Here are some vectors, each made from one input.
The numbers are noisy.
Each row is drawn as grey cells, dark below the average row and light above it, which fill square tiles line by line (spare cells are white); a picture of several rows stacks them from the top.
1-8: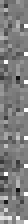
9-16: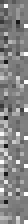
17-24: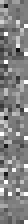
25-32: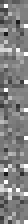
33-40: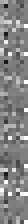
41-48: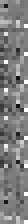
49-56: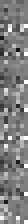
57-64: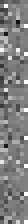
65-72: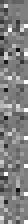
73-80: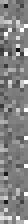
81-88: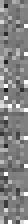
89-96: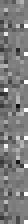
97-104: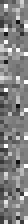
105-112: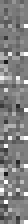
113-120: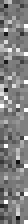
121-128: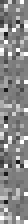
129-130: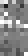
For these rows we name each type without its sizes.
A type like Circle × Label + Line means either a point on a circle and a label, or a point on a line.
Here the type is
Line.
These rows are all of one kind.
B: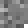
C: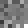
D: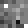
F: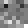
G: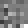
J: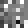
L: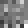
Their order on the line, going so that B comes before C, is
G, D, B, L, J, C, F.
